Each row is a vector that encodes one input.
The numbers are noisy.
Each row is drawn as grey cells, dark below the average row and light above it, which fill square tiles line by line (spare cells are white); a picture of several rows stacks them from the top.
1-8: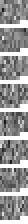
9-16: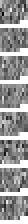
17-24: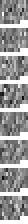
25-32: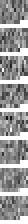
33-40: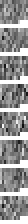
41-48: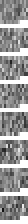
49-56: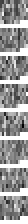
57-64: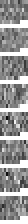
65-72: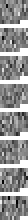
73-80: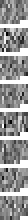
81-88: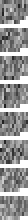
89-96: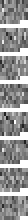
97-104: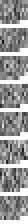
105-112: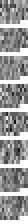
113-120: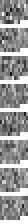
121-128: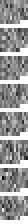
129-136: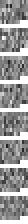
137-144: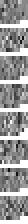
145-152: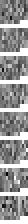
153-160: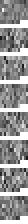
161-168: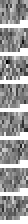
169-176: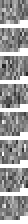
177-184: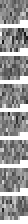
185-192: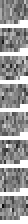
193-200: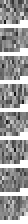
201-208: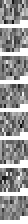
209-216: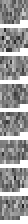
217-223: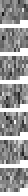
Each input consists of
a point on an 11-point circle, together with either a point on an 11-point circle and a node of a 10-node tree, or a point on a 6-point line.
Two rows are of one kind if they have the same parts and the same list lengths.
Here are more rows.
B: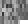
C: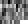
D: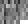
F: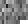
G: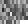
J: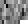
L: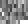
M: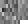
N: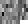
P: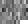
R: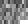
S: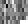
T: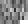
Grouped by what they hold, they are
B, C, D, F, N, R, S, T
G, J, L, M, P

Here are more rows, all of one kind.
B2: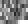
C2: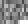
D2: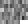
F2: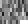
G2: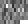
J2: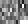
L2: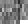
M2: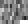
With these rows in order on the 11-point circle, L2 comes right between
F2 and J2.
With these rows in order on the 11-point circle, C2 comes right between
B2 and G2.
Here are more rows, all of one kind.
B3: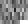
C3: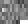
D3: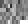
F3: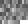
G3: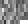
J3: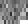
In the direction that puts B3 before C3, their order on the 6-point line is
B3, C3, J3, G3, D3, F3.
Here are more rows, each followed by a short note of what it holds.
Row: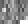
a point on an 11-point circle and a point on a 6-point line
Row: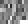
a point on an 11-point circle and a point on a 6-point line
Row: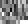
a point on each of two 11-point circles and a node of a 10-node tree
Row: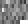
a point on an 11-point circle and a point on a 6-point line
